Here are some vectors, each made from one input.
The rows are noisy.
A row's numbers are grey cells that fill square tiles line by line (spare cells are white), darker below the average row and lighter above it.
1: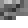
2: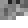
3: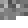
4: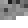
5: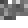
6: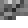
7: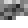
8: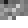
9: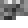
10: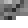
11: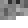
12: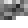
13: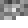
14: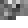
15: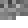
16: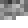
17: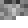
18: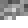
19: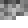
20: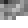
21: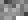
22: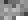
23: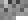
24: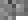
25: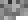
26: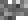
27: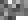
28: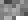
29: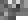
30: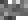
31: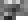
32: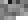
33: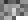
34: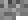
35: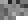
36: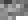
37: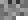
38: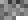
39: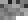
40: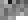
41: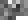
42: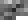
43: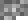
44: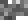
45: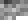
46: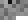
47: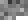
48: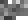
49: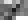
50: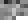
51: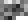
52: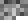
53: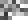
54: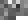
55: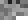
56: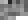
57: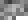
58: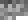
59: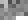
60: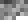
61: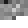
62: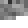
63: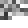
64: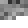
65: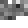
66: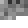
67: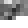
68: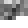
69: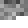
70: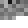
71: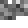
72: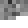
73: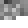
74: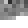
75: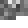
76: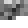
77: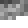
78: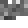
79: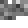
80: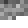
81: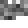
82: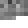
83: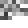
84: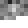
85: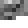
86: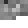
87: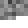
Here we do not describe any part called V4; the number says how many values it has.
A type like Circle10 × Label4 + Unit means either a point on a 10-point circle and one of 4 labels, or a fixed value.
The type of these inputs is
List2(Bool × V4).
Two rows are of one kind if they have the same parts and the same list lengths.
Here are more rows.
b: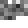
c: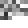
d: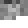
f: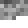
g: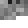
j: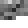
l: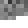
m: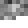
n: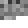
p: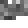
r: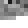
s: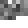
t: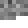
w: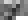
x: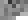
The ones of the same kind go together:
b, j, p, s, w
c
d, f, g, l, m, n, r, t, x

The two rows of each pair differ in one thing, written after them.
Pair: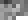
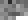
the true/false value in item 1 of the list
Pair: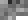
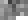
the value of V4 in item 1 of the list
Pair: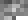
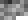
the true/false value in item 2 of the list
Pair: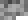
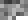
the value of V4 in item 1 of the list
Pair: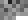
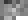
the true/false value in item 1 of the list
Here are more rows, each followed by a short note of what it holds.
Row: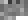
a list of two items
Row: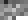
a list of two items
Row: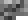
a list of one item
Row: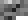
a list of one item
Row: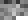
a list of two items
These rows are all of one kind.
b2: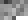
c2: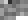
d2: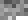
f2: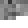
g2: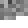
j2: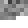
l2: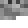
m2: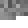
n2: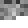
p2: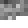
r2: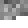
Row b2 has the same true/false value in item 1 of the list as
d2, n2, p2 and r2.
